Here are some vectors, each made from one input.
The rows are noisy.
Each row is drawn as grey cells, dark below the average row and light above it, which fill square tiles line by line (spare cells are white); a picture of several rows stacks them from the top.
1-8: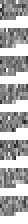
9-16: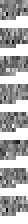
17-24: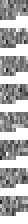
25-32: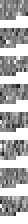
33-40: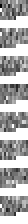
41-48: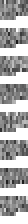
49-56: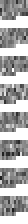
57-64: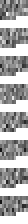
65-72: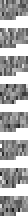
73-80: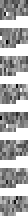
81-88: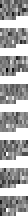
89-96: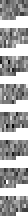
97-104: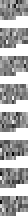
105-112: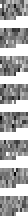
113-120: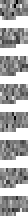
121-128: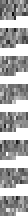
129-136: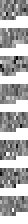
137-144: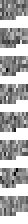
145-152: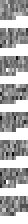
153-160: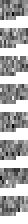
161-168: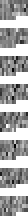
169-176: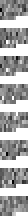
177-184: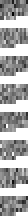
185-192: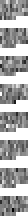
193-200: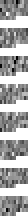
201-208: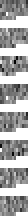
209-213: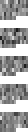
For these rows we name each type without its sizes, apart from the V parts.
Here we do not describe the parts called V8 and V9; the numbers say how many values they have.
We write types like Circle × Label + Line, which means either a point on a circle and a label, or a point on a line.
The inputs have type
(Bool × Bool × Bool × Bool + V8) × Line × V9.
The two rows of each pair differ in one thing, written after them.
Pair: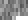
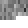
the place on the line
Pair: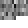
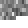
the value of V9
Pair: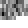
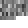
the value of V9
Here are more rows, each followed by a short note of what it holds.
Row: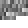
a point on a line, four true/false values and a value of V9
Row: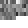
a point on a line, a value of V8 and a value of V9
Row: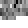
a point on a line, a value of V8 and a value of V9
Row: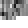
a point on a line, a value of V8 and a value of V9
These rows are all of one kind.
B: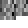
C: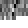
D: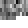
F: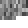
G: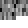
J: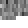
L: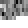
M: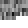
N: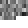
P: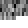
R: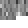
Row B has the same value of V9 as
C, G and P.
